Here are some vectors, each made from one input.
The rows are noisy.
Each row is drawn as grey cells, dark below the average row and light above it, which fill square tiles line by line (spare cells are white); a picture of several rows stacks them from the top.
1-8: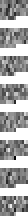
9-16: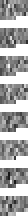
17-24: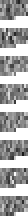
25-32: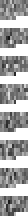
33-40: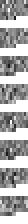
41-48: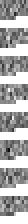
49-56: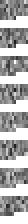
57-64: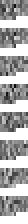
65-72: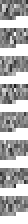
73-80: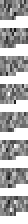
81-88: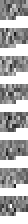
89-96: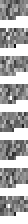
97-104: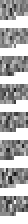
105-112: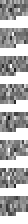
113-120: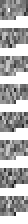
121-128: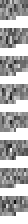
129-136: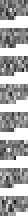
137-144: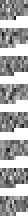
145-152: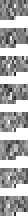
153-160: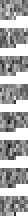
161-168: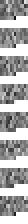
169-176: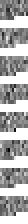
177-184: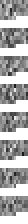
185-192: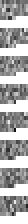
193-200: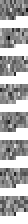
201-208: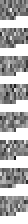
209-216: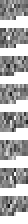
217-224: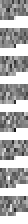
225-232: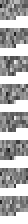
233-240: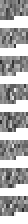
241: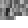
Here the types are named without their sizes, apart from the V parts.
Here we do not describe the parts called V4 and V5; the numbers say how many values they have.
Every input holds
a point on a line and a value of V5, together with either a point on a line and four true/false values, or a list of values of V4.
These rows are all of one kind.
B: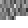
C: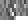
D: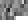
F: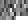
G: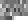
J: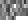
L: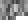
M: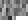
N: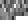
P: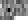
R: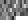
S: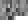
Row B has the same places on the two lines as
J, N and R.
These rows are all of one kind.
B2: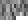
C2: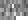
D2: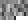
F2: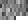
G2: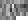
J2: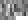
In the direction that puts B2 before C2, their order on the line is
F2, D2, B2, G2, C2, J2.
